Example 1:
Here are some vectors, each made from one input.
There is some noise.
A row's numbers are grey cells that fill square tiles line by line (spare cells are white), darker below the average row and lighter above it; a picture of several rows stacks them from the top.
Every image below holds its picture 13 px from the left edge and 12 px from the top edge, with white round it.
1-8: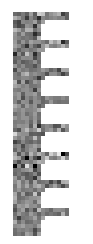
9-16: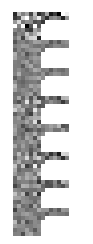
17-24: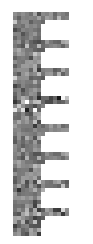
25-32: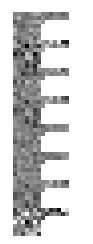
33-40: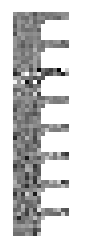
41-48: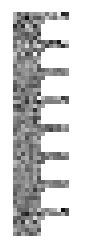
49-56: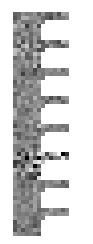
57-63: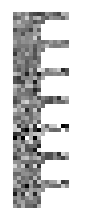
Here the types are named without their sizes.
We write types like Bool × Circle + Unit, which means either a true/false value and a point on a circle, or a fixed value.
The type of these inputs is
Line + Tree.
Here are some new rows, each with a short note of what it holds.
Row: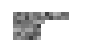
a node of a tree
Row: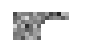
a node of a tree
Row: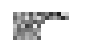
a node of a tree
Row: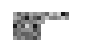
a point on a line
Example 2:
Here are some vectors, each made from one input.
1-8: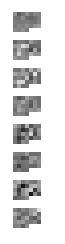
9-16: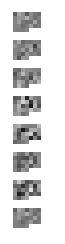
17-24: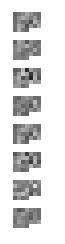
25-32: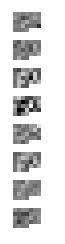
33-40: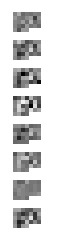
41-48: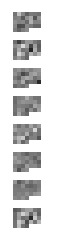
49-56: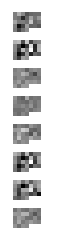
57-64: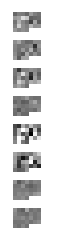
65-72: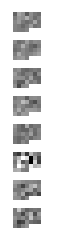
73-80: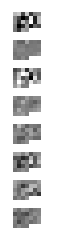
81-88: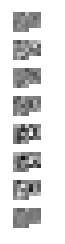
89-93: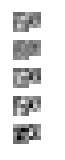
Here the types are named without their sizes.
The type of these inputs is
Bool × Bool × Bool × Bool + Tree.
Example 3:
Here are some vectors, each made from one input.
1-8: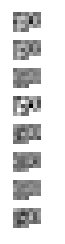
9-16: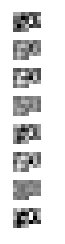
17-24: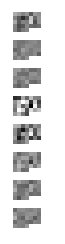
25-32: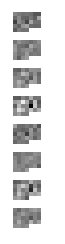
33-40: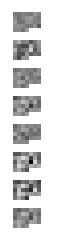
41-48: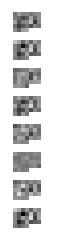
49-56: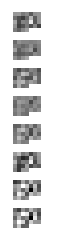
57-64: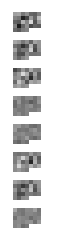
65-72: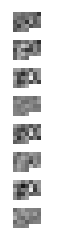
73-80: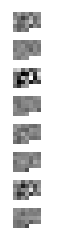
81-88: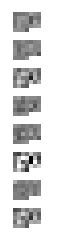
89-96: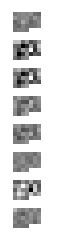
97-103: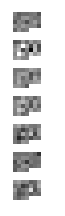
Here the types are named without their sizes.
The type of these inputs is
(Bool × Bool × Bool × Bool + Unit) × Label.
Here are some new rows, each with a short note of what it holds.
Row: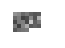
a label
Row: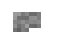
a label and four true/false values
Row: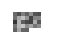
a label
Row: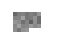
a label and four true/false values
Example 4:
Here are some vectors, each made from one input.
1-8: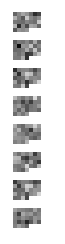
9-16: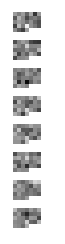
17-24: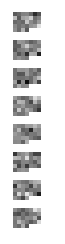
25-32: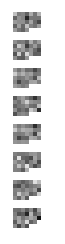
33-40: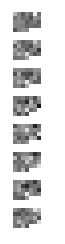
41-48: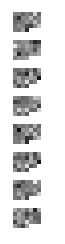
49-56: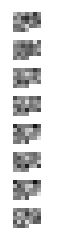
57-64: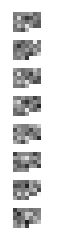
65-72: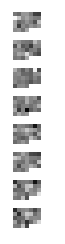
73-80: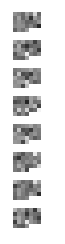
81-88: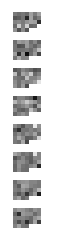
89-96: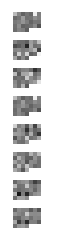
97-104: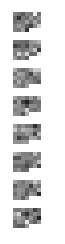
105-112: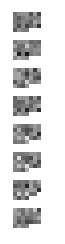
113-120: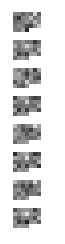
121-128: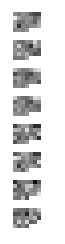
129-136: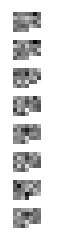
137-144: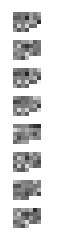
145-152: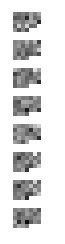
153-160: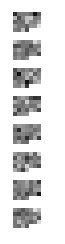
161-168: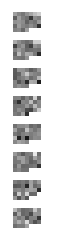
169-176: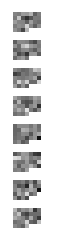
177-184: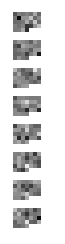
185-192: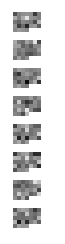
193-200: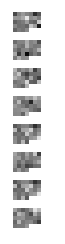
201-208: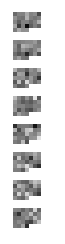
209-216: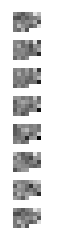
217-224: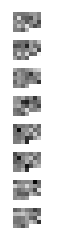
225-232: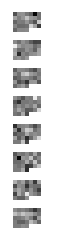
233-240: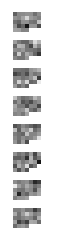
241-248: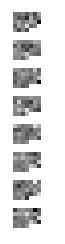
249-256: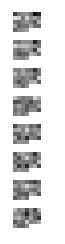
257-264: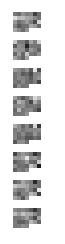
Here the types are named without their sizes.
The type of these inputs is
(Bool × Bool × Bool × Bool + Unit) × Line.
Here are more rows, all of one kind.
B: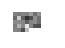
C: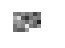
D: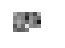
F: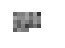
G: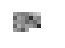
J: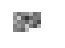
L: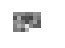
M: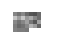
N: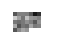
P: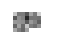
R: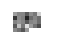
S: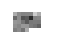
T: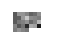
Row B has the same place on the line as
P and R.
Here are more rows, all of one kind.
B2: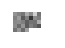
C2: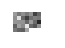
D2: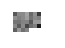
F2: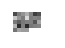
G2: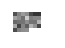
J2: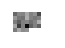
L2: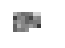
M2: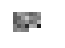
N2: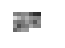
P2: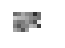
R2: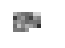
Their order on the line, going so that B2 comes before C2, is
P2, N2, G2, F2, M2, J2, D2, B2, L2, R2, C2.
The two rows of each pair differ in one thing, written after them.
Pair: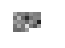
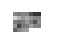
the place on the line
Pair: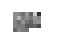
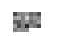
the place on the line
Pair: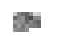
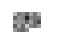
the place on the line
